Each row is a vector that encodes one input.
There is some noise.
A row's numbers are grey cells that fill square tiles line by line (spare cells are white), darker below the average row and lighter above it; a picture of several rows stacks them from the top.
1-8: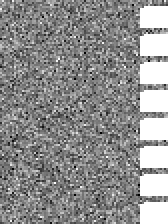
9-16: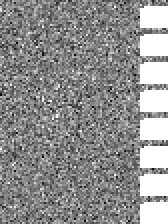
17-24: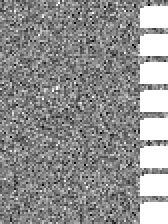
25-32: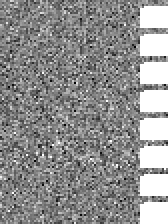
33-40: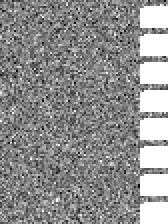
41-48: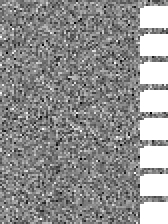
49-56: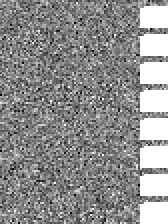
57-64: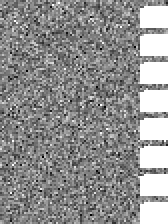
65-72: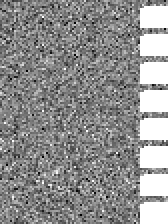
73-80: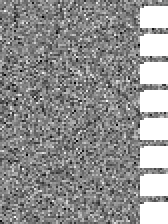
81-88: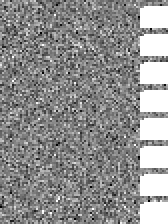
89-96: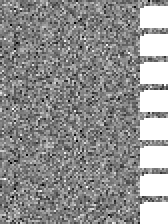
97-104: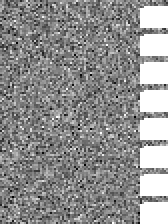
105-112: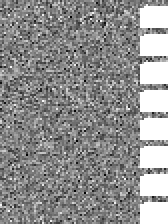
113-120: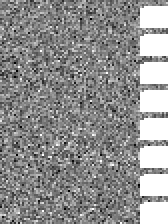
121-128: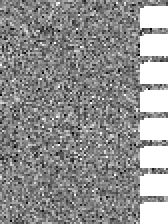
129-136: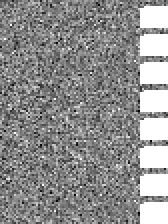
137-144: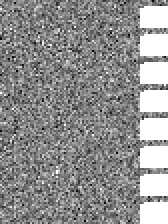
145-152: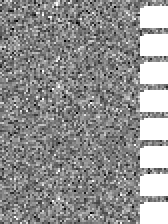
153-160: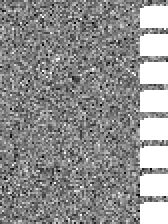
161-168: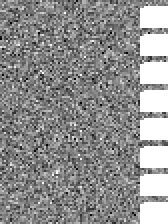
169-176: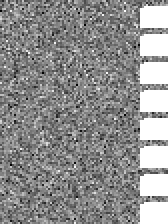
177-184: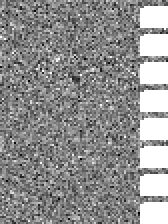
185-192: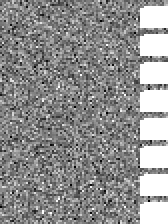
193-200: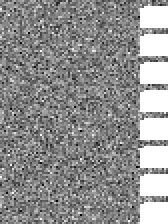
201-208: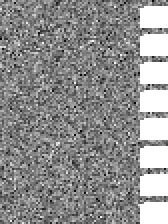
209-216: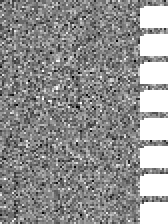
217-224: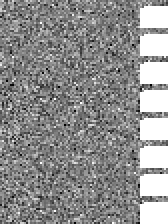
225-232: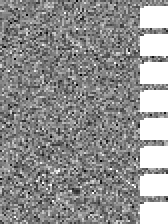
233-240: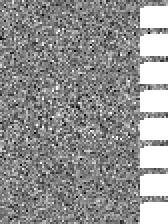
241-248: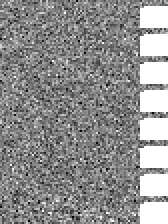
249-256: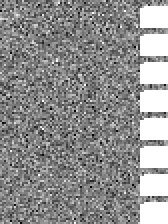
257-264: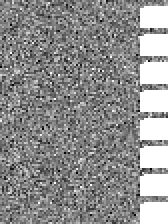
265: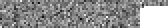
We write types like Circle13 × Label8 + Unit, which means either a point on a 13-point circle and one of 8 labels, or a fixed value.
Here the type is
Circle9 × (Label9 + Line9).
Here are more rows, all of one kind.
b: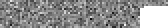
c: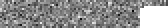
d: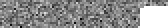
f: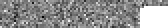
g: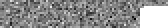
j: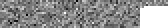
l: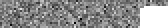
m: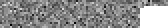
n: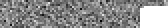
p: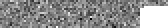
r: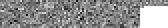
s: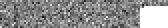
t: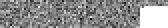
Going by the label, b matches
c and m.
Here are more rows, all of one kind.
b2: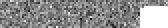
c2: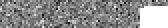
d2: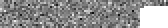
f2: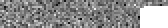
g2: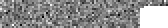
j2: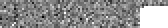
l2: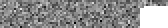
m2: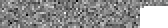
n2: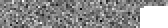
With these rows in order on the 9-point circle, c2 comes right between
d2 and f2.
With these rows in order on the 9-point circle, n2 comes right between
f2 and l2.
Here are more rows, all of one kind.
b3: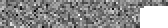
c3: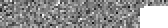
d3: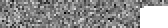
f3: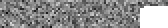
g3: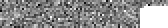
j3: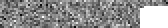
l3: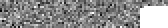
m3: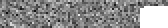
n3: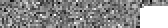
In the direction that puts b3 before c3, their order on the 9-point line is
n3, b3, j3, m3, f3, d3, c3, l3, g3.
